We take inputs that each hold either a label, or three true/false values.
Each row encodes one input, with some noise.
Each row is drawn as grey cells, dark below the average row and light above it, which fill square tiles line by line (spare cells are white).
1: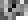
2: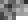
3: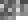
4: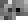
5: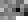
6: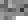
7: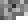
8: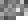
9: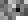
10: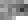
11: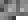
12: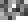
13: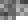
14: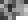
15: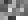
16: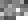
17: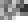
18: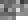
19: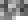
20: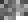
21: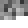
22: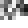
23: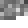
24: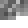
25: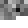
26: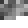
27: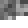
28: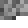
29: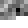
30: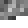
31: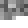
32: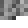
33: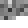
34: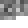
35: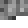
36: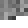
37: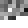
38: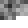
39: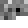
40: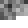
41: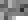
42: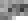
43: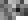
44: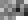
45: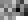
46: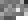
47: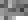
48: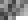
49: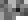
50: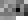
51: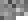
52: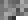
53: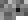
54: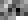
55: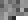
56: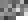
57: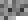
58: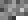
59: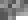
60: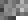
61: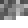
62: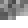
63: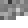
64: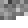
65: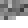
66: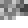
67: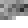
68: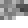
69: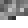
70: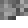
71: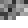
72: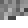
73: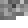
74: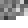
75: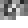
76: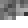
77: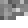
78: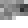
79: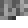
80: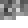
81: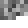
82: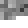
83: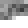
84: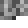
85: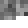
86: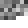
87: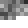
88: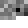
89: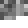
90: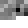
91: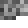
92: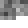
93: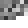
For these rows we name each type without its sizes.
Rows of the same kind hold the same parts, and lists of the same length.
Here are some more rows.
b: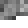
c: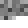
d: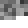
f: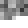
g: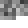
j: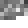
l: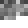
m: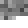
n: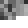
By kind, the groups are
b, c, f, j, m
d, g, l, n

